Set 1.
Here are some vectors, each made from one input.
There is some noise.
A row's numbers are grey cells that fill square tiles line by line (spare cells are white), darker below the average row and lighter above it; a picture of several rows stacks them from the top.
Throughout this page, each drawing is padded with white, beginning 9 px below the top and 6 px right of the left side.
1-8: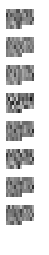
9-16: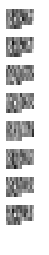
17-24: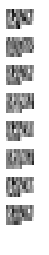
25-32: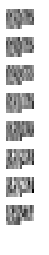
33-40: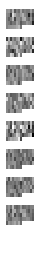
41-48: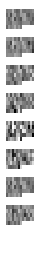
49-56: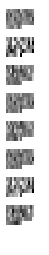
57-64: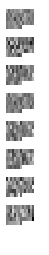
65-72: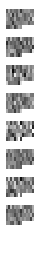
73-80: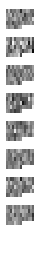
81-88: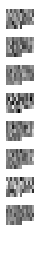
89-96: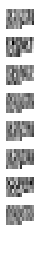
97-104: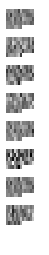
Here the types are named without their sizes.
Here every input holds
a list of points on a circle.
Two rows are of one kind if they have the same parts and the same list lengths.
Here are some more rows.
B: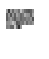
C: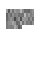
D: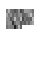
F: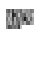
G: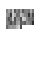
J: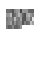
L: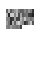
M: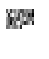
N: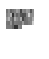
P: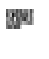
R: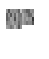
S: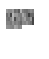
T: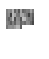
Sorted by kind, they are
B, C, G, R, S, T
D, F, J, N, P
L, M

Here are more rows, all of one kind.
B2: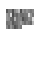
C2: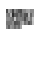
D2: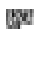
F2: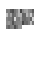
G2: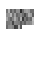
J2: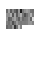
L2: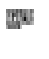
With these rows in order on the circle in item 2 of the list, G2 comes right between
B2 and D2.
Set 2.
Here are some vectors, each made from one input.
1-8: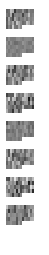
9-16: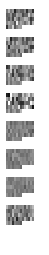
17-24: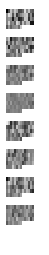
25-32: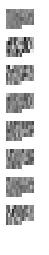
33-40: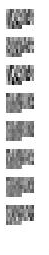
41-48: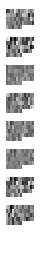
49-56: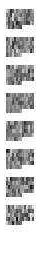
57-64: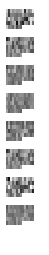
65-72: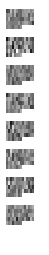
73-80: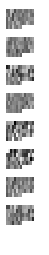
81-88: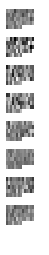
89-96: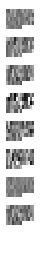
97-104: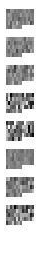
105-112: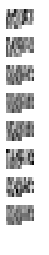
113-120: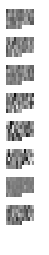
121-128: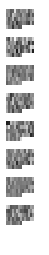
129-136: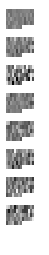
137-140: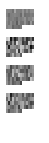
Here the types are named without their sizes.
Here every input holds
a list of points on a line.
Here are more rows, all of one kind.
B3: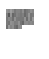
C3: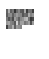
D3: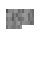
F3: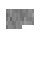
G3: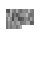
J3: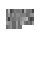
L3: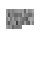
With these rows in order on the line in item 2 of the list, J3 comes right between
C3 and G3.
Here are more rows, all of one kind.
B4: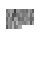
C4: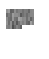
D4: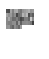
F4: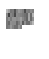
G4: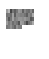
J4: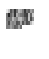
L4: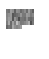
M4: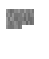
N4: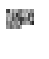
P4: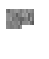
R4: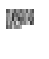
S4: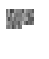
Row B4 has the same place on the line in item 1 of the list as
F4, G4, J4 and S4.
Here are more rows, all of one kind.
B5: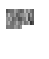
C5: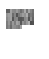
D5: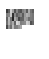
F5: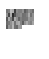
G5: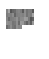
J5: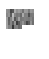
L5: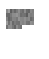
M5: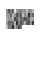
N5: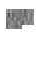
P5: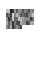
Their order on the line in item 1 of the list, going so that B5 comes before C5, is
B5, M5, C5, J5, G5, F5, N5, L5, D5, P5.
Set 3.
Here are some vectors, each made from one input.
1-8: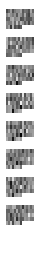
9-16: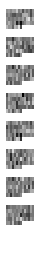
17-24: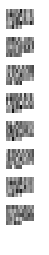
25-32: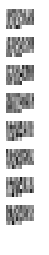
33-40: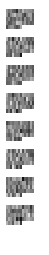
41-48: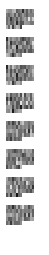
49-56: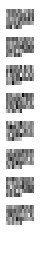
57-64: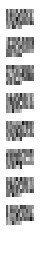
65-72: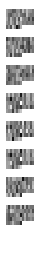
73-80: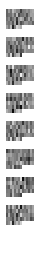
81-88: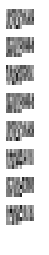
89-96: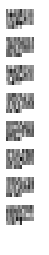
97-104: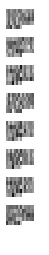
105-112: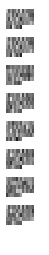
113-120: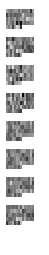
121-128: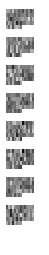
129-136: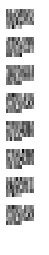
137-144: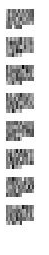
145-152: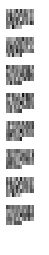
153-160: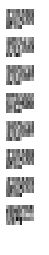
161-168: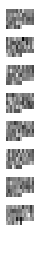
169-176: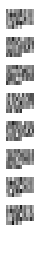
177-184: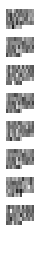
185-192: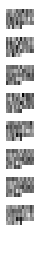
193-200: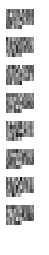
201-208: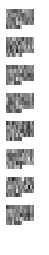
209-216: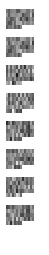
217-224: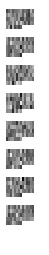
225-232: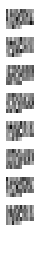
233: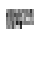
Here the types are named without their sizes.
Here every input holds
a point on each of two lines and a true/false value.
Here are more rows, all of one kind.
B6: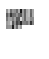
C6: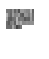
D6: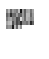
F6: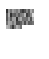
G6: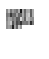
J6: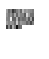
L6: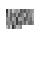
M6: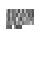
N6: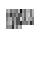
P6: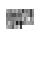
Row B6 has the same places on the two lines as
D6, G6, J6 and N6.
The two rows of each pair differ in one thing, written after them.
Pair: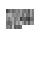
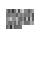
the place on one of the two lines
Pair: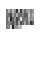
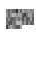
the true/false value
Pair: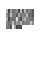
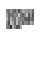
the place on one of the two lines
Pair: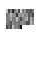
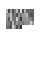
the place on one of the two lines
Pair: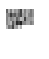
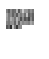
the true/false value
